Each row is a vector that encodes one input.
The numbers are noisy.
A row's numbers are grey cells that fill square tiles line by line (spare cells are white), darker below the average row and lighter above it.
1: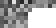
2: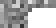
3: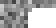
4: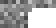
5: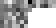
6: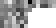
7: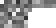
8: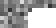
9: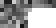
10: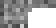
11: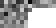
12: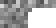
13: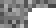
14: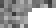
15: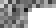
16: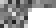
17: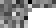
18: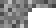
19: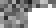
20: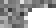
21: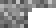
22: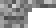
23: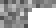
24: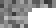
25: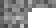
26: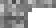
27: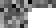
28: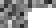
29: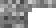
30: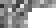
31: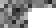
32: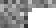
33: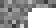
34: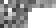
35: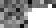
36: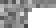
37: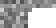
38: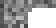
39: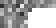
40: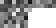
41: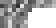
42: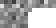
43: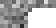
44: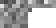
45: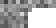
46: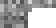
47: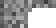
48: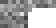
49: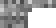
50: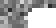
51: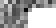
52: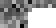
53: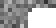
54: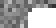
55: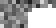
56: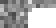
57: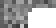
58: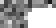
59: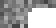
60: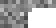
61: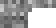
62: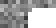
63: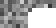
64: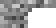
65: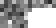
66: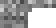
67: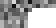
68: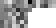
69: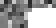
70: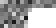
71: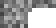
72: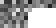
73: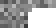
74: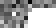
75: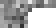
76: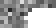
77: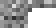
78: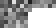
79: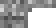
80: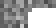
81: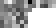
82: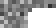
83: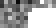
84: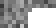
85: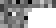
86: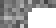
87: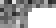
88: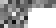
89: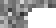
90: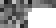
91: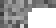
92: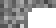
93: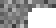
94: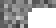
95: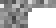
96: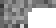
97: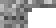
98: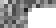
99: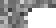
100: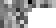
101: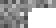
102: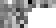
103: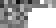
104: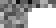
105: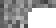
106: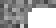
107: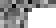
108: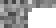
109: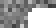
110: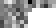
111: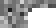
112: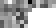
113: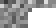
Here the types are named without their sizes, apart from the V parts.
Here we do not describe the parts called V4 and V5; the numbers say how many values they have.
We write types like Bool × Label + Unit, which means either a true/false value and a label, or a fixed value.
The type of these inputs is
Bool × Circle + Unit + V4 × V5.
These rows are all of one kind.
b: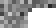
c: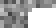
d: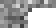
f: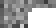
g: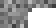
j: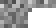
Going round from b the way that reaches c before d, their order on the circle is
b, g, f, c, j, d.
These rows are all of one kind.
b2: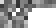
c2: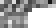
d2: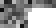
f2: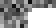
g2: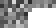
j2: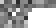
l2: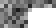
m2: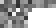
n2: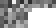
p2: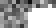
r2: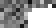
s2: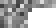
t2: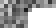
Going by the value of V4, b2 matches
j2 and m2.
